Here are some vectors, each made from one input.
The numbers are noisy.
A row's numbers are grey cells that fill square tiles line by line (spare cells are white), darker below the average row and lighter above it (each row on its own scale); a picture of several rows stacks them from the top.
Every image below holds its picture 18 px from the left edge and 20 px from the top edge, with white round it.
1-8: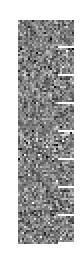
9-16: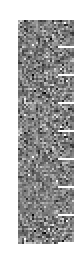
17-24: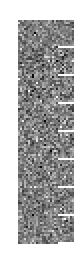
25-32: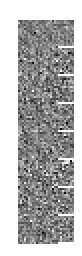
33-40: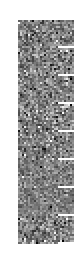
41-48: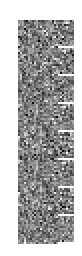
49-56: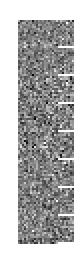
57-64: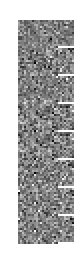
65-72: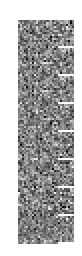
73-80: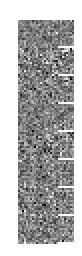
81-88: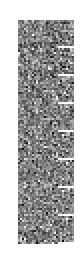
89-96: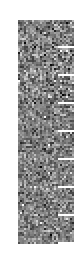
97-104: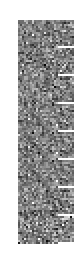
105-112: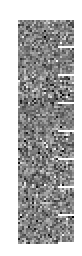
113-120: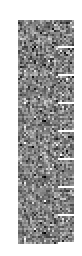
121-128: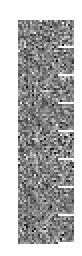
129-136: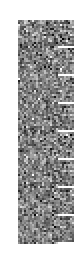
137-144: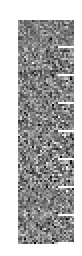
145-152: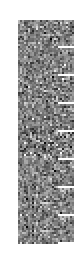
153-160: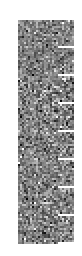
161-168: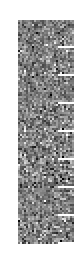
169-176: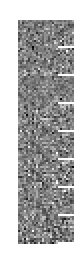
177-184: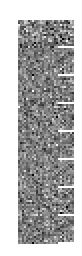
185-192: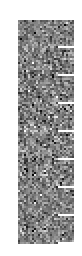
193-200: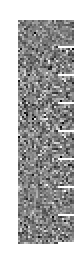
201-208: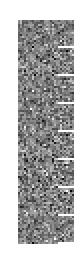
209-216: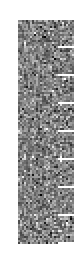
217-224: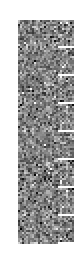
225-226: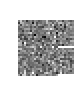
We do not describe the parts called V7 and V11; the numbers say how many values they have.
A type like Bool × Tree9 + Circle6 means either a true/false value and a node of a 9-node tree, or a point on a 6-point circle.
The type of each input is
(Line6 + V7) × V11 + Line9.
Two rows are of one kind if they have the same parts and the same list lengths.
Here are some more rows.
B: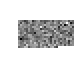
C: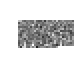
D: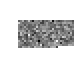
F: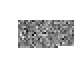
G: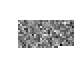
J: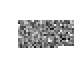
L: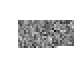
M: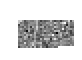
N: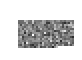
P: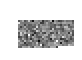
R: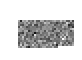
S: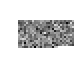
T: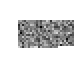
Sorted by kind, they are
B, D, F, G, M, P
C, R, T
J, L, N, S

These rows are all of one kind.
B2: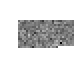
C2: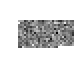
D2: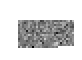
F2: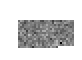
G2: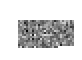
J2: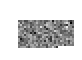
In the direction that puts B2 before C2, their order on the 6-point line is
D2, G2, J2, F2, B2, C2.
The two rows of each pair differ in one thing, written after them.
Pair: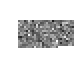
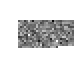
the place on the 6-point line
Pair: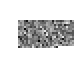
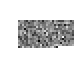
the place on the 6-point line
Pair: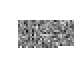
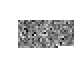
the place on the 6-point line
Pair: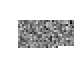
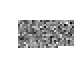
the value of V11
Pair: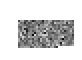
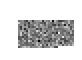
the value of V11
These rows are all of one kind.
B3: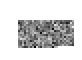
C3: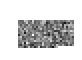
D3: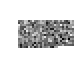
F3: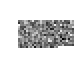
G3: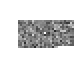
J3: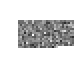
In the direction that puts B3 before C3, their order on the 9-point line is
B3, G3, J3, C3, D3, F3.
